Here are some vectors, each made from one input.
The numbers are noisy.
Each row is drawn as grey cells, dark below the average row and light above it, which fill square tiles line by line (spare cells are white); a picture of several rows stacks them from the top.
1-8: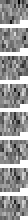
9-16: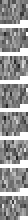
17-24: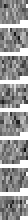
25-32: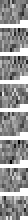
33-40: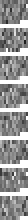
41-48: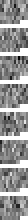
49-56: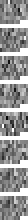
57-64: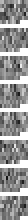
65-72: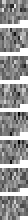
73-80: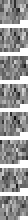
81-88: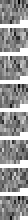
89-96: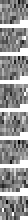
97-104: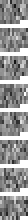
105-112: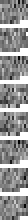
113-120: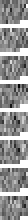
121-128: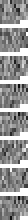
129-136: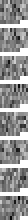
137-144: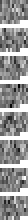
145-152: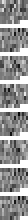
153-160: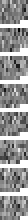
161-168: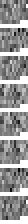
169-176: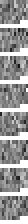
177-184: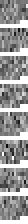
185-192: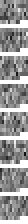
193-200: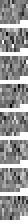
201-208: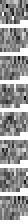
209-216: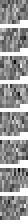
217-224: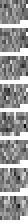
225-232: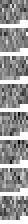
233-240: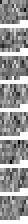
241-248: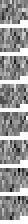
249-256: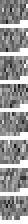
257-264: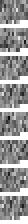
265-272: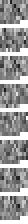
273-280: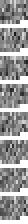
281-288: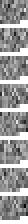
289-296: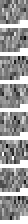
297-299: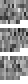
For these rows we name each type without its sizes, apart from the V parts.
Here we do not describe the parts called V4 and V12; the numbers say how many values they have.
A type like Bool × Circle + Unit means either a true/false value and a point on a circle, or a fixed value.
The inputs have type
(Bool × Bool × Bool × Bool + V4) × V12 + List(Line).
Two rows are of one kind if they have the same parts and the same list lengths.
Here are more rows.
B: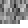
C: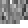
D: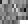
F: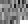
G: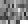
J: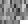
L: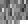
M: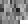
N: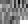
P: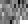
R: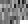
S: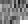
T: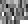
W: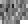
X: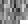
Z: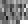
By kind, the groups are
B, J, M, X
C, D, L
F, N, P, R, S
G, W, Z
T

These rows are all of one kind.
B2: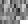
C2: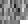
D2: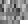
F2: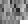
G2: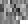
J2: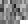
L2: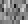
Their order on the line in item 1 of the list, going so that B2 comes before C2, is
L2, D2, B2, C2, F2, G2, J2.
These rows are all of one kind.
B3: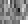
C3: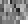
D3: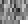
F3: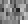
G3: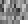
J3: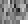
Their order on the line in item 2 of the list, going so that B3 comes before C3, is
B3, J3, C3, D3, G3, F3.
